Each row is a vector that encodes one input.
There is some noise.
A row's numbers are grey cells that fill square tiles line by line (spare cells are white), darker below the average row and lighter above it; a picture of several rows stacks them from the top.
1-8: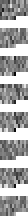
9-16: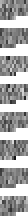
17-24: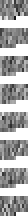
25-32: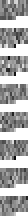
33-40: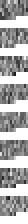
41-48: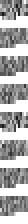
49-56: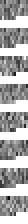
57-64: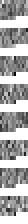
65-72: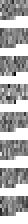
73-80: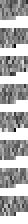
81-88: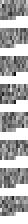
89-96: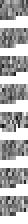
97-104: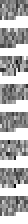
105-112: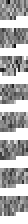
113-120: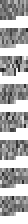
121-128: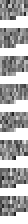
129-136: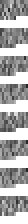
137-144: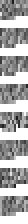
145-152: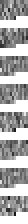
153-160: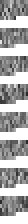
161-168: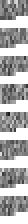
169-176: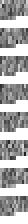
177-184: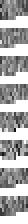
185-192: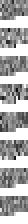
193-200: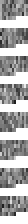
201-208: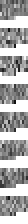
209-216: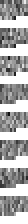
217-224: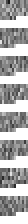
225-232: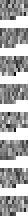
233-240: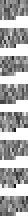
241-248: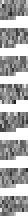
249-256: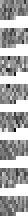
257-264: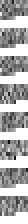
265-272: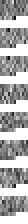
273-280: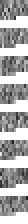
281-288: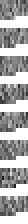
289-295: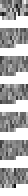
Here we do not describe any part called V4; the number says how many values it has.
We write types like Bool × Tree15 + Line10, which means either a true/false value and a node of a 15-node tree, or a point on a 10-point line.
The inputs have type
Bool × (Line5 + V4) + Line9.
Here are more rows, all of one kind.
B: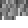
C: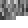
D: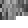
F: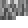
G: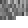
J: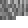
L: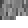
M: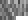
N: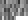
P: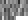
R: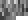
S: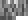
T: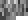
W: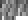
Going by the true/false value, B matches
D, L and W.
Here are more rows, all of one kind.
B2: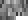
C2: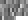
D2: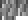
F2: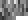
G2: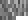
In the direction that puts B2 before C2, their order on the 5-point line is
F2, B2, G2, D2, C2.
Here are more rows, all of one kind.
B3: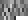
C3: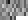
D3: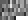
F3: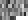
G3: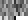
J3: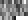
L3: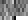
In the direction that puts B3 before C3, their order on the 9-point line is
J3, G3, L3, B3, D3, F3, C3.
